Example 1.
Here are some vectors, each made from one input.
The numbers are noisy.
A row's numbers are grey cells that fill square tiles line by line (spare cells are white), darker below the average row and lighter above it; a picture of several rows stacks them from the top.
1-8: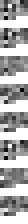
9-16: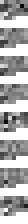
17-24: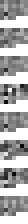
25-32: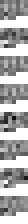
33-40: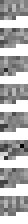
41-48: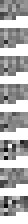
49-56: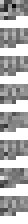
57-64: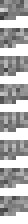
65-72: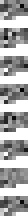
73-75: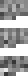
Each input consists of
either a point on each of two 6-point lines, or a point on a 7-point line.
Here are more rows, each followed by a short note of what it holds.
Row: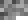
a point on each of two 6-point lines
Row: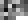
a point on a 7-point line
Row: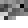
a point on a 7-point line
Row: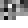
a point on a 7-point line
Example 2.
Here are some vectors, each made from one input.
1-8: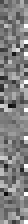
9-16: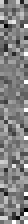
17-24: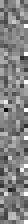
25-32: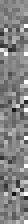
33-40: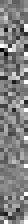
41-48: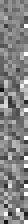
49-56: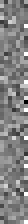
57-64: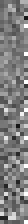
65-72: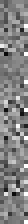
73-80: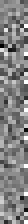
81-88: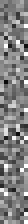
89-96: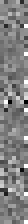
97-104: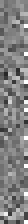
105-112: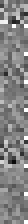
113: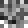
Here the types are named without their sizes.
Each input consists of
a list of points on a line.
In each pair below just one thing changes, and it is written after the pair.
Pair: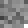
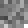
the place on the line in item 2 of the list
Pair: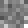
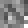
the place on the line in item 2 of the list
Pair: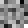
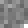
the place on the line in item 2 of the list
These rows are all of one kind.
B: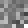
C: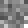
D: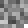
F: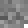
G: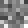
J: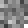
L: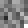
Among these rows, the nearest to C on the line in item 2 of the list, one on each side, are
G and J.
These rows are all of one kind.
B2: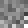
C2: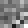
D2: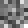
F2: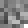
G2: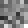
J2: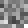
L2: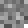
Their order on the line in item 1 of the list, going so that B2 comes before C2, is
B2, J2, F2, G2, C2, L2, D2.
